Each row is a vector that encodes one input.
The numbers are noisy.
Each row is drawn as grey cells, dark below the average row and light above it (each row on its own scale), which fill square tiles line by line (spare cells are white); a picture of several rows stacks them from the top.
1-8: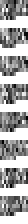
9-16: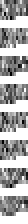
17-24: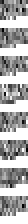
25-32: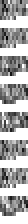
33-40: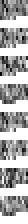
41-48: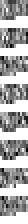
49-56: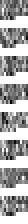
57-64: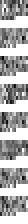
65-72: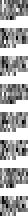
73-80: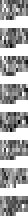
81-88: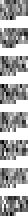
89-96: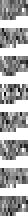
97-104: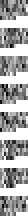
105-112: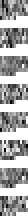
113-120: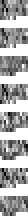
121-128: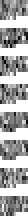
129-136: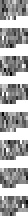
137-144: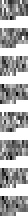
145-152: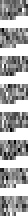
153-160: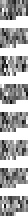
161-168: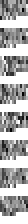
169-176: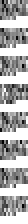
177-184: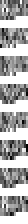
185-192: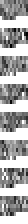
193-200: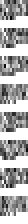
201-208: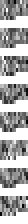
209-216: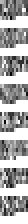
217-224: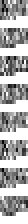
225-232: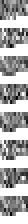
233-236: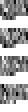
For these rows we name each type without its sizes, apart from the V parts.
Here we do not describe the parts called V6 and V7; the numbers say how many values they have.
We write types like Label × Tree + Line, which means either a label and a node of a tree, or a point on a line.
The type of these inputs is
Bool × Bool × Bool × Line + (Tree + V7) × V6.
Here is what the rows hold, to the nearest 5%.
About 40% of them hold a point on a line and three true/false values. The rest hold a value of V6, together with either a node of a tree, or a value of V7.
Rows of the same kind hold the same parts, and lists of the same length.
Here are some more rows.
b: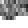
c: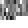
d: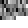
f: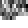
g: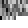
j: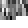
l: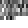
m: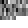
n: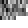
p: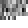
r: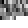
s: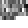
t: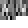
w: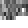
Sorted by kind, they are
b, f, s, w
c, j, l, t
d, g, m, n, p, r

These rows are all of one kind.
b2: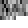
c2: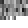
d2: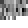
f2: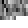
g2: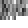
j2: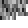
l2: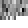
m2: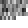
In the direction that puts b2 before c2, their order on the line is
l2, m2, j2, g2, b2, f2, d2, c2.
